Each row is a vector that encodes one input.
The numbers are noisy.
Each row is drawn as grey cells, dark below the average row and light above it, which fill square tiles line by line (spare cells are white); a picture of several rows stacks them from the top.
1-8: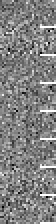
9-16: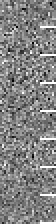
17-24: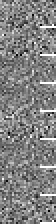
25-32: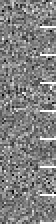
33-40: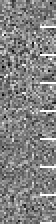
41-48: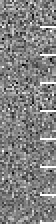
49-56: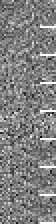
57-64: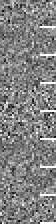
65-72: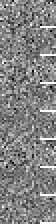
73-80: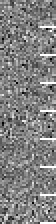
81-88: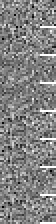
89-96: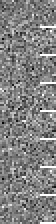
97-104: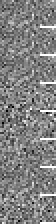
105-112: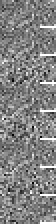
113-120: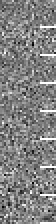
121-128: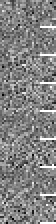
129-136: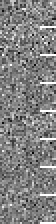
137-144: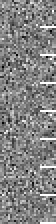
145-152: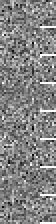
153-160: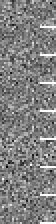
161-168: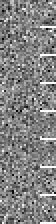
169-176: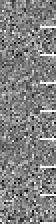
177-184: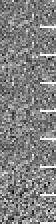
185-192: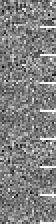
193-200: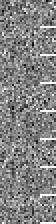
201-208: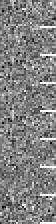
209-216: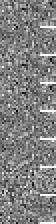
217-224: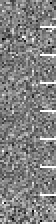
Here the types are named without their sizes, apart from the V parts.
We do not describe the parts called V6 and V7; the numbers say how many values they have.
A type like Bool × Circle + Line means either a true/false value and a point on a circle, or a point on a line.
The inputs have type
(Circle + Unit) × (Line × V6 + V7).
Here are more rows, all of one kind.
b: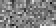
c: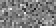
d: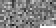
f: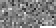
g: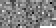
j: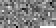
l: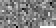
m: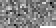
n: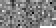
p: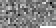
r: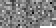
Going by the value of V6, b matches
c, d, f and p.
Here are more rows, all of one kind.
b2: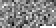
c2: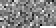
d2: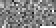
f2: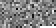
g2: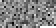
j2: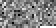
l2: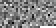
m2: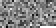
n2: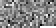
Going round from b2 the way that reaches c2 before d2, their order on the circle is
b2, f2, g2, j2, l2, m2, n2, c2, d2.
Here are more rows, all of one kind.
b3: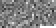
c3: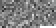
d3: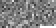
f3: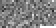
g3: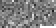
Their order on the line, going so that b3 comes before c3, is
f3, b3, c3, g3, d3.
